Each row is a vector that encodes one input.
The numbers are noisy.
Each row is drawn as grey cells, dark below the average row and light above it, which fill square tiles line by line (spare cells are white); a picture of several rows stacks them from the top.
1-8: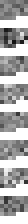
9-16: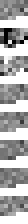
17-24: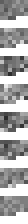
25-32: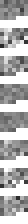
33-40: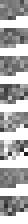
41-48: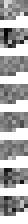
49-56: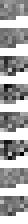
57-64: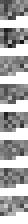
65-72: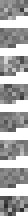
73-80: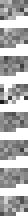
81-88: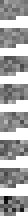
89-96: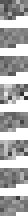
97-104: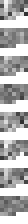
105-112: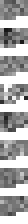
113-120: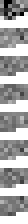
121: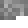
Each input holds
either one of 8 labels, or a node of a 13-node tree.
